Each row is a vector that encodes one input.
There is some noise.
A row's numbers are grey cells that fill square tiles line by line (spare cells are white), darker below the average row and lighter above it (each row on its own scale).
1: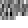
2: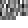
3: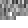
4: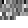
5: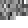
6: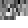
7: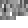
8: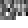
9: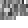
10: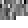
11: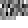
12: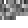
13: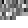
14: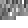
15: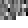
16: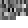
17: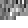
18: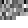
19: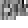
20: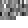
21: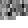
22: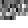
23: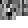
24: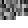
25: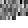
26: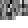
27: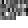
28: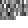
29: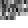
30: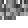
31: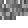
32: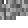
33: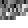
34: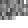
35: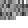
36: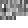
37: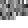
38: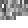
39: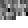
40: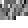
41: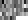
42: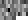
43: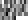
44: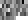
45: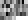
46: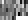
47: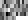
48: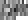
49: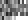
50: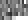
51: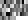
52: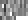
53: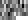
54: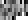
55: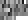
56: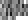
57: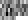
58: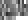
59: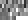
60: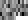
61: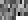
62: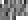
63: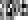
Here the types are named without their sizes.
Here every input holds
either a point on a circle, or a label.
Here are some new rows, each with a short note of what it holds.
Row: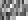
a label
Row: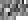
a label
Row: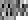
a label
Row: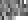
a label
